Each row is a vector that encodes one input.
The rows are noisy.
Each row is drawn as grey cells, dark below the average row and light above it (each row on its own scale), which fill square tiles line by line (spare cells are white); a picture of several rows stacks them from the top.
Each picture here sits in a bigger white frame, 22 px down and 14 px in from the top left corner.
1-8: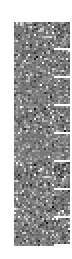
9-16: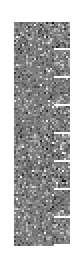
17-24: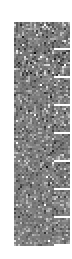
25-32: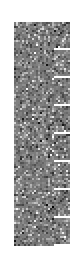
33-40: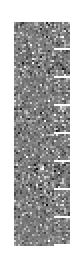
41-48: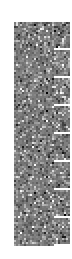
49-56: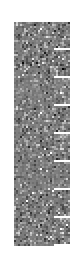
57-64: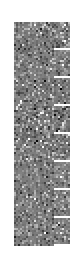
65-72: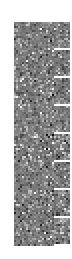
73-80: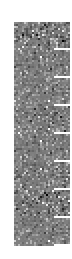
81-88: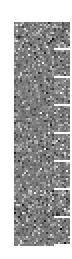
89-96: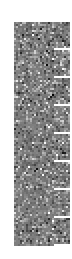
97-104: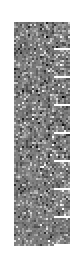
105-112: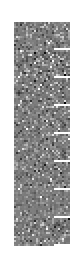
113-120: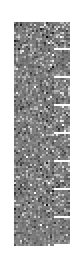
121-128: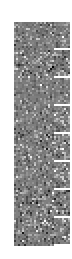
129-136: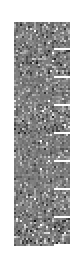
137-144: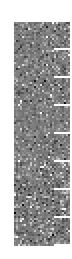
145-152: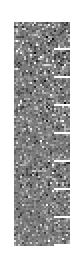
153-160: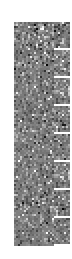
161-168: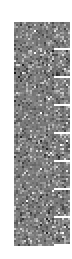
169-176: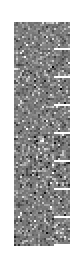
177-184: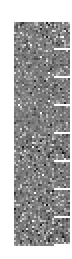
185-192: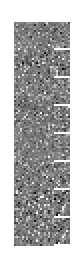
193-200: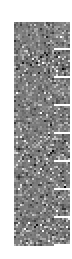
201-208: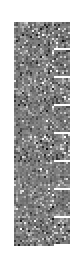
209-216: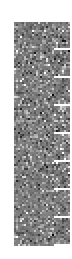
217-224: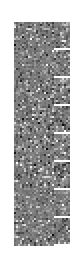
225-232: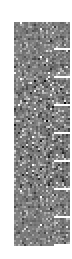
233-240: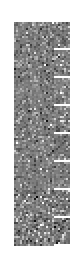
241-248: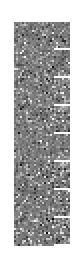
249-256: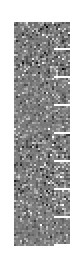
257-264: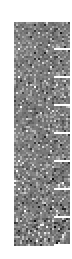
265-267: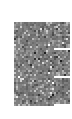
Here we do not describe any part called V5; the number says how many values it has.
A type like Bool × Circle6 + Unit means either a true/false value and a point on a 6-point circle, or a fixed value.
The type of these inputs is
Label8 × Label8 + (Line4 + Tree10) × V5.
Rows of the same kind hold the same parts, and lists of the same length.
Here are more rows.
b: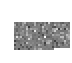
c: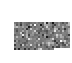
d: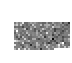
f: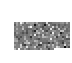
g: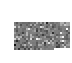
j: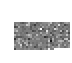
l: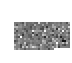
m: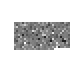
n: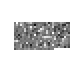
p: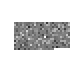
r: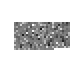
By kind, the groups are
b, c, g, p
d, f, j, n
l, m, r

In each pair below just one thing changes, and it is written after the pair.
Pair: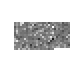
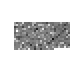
the node of the tree
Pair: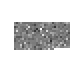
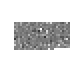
the node of the tree
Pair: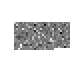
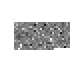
the node of the tree
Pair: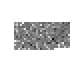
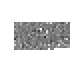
the value of V5
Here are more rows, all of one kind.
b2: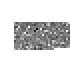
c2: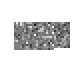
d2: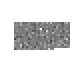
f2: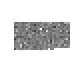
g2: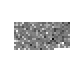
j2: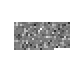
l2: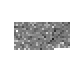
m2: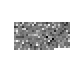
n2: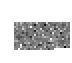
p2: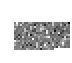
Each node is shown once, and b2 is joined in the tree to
f2.
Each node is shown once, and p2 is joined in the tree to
d2 and g2.
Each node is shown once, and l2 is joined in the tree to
g2.
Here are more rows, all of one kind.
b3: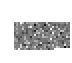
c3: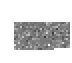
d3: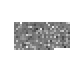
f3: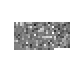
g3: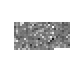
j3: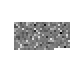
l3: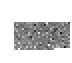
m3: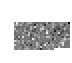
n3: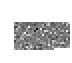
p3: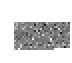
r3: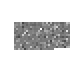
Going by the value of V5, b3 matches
j3, l3 and p3.
